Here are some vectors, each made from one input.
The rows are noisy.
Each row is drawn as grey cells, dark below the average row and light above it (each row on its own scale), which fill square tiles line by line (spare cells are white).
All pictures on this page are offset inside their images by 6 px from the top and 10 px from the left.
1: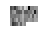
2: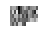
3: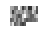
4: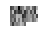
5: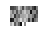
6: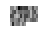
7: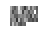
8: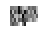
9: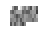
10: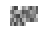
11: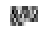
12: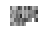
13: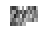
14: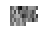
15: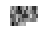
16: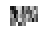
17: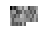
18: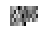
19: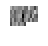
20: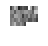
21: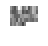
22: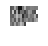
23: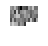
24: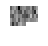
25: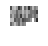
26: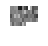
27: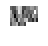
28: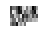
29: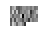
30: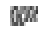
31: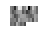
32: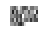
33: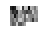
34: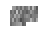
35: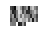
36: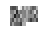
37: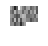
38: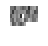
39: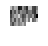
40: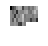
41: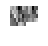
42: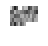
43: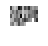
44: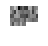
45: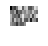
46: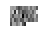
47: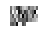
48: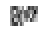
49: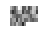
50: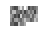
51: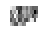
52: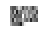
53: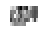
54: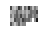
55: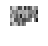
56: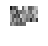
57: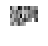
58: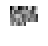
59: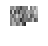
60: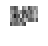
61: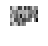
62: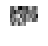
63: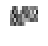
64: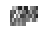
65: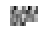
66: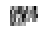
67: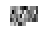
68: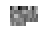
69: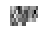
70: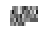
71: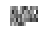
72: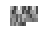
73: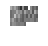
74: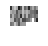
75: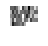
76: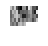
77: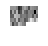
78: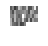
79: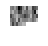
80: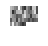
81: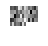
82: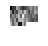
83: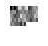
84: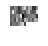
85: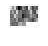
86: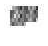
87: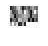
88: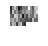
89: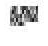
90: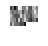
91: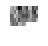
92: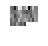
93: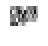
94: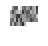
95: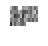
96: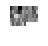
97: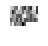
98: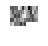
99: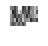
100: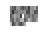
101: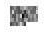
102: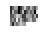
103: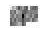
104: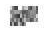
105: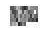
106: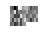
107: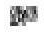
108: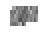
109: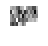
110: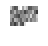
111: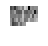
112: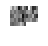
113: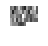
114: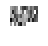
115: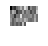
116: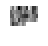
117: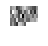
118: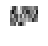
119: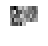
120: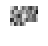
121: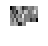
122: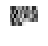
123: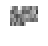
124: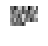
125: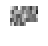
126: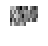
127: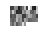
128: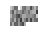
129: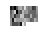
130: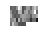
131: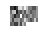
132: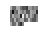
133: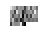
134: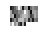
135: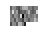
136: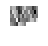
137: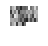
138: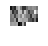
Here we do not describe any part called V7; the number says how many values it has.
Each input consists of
a list of up to two items, each a true/false value and a value of V7.
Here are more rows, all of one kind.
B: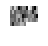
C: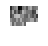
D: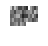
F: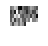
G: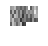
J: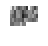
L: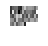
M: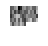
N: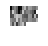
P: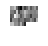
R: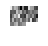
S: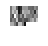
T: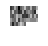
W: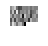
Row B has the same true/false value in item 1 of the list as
D, J and R.
